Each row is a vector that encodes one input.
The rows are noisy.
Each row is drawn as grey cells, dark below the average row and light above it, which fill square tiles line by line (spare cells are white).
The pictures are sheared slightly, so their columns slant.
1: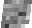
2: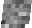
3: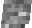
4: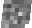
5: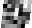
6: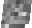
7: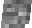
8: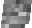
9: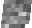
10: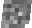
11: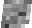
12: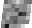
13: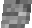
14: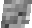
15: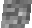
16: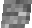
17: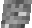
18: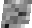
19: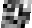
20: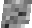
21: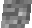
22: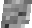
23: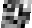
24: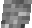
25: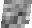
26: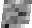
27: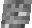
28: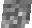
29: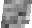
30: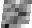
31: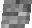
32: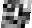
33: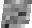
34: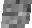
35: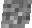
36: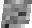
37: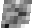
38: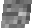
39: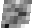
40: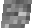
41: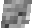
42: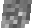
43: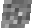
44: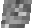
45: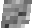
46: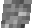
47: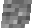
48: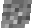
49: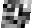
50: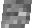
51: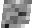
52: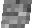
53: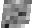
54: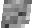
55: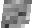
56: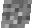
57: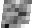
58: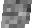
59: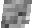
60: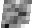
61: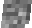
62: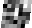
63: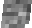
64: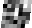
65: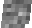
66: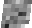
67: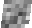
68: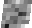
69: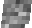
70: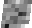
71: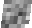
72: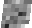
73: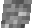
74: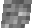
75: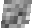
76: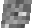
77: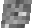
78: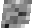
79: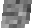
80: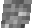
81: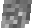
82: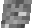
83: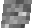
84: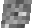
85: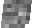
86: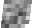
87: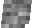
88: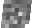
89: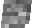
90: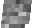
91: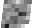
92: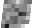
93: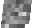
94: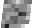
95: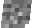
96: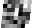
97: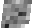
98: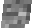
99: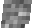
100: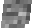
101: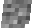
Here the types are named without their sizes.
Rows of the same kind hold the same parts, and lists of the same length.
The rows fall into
3 kinds.
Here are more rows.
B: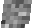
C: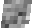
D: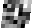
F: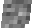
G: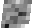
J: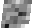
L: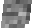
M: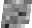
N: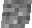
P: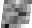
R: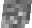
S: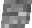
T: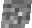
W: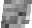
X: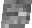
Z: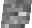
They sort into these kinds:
B, F, L, N, R, S, T, X, Z
C, G, J, M, P, W
D

